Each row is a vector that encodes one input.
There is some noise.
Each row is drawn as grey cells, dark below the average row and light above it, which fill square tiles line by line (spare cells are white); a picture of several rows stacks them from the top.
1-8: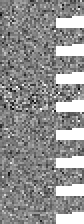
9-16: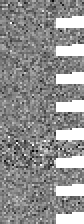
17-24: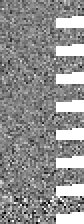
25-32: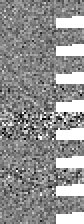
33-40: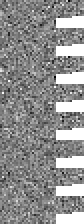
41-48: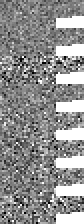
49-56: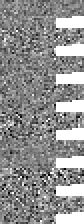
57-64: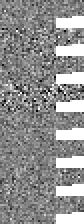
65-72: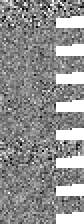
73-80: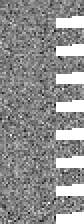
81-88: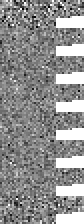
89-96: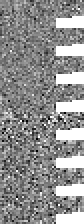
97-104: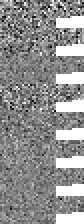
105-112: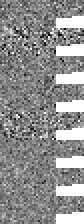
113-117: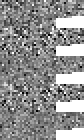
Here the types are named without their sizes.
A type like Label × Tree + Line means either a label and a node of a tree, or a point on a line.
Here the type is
Bool × (Tree + Unit).
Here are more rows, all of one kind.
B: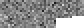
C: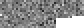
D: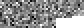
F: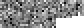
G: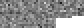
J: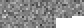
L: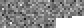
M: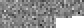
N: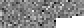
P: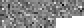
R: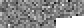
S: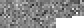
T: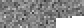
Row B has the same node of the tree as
C and F.
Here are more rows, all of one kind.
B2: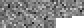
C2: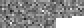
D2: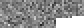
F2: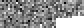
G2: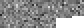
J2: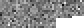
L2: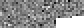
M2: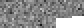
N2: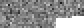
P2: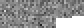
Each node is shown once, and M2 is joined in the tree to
F2, N2 and P2.
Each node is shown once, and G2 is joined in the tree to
J2 and P2.
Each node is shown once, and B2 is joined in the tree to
C2.
